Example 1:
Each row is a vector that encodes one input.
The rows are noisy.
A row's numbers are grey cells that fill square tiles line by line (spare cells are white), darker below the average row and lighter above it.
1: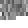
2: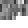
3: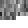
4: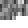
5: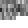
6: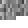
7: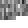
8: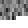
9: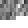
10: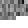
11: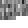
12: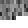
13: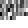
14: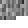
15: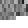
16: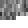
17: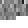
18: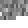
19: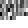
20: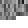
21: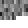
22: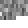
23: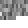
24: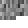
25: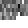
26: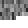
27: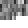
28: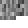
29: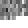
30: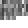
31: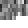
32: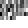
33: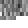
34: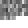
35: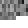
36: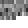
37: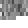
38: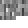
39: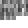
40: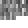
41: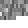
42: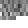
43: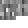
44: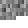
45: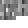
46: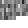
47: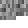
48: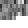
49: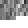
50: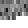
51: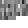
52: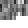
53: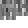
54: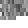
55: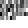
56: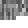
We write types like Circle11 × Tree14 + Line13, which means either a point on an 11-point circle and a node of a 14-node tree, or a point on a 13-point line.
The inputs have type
List2(Circle6).
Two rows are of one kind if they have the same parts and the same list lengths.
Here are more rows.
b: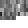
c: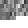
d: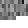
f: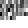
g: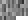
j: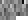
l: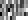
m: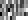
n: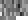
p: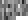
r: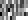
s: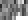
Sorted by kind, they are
b, c, p, s
d, g, j, n
f, l, m, r

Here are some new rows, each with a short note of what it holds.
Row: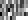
the empty list
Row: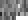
a list of one item
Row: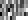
the empty list
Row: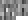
a list of one item
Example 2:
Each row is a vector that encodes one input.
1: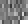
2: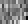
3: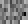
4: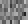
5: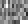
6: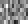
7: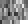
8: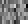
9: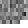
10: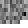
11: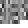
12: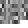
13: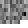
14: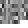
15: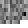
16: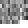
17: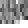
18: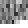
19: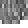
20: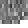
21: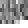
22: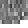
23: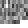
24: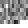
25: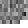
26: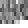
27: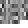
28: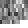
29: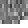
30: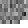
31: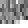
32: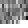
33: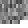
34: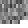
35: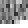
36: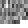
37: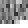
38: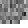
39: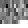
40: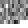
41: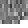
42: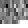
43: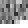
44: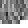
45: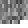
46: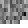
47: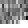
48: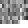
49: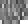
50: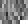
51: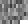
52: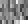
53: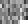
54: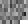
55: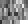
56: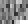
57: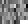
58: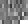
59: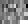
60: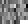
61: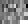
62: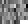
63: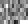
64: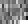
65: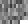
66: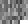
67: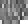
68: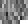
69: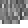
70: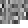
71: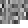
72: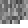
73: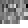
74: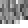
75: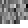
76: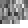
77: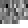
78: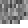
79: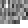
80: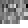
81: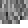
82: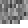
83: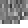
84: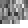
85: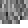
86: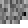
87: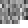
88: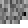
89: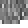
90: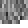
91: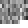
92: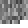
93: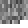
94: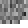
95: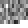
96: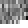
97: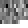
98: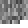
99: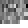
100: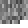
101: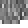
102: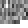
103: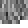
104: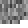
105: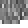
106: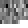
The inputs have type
Line7 + Line11.
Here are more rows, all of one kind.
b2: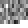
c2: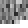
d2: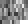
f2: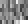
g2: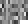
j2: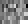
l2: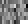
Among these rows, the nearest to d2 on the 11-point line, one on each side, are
c2 and j2.
